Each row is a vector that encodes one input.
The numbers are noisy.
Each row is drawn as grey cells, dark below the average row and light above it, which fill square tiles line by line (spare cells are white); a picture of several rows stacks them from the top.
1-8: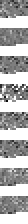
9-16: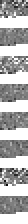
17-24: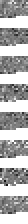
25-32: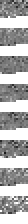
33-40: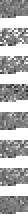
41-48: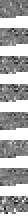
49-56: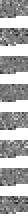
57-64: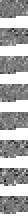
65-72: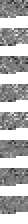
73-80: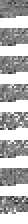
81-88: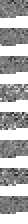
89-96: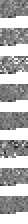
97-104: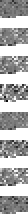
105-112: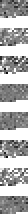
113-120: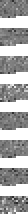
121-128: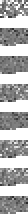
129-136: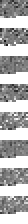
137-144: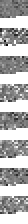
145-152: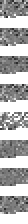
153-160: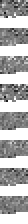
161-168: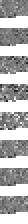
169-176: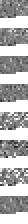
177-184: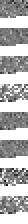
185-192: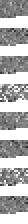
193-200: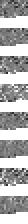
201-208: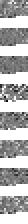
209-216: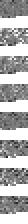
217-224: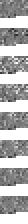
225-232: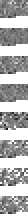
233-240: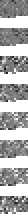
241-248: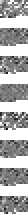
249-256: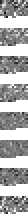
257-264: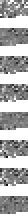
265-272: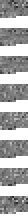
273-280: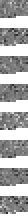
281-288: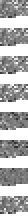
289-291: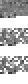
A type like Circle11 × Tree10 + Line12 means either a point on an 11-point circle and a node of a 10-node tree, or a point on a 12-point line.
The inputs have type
Bool × Line10.
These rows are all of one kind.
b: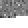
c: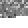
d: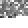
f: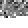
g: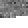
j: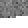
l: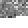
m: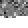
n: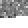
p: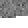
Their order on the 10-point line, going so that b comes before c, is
b, g, d, n, f, l, m, c, p, j.
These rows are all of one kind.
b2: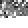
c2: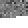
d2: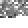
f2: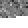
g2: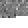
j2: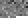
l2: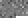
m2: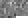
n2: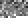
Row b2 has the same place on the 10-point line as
d2, j2 and n2.
